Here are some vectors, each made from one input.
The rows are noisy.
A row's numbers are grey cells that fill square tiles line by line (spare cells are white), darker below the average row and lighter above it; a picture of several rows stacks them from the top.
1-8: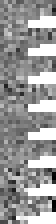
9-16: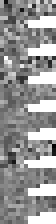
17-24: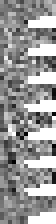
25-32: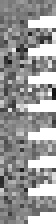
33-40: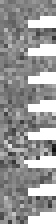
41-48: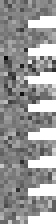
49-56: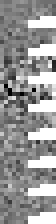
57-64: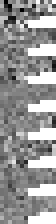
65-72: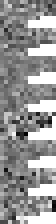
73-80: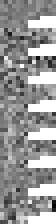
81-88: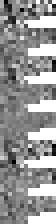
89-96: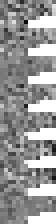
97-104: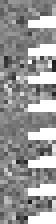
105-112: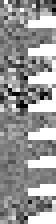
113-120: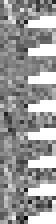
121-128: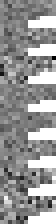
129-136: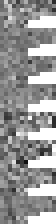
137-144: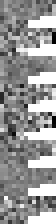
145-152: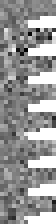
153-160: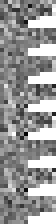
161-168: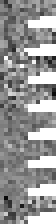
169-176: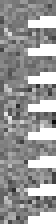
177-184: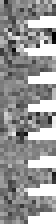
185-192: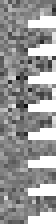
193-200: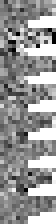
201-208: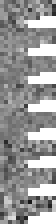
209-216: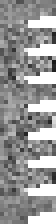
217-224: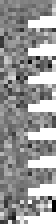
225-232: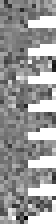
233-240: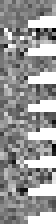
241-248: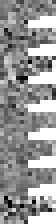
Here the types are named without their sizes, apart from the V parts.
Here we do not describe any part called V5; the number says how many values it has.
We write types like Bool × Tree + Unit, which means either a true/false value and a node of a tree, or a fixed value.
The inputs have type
List(Label × (Line + V5)).
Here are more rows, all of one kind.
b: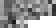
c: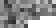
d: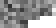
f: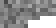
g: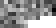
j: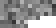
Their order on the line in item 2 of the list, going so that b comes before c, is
g, d, j, b, c, f.
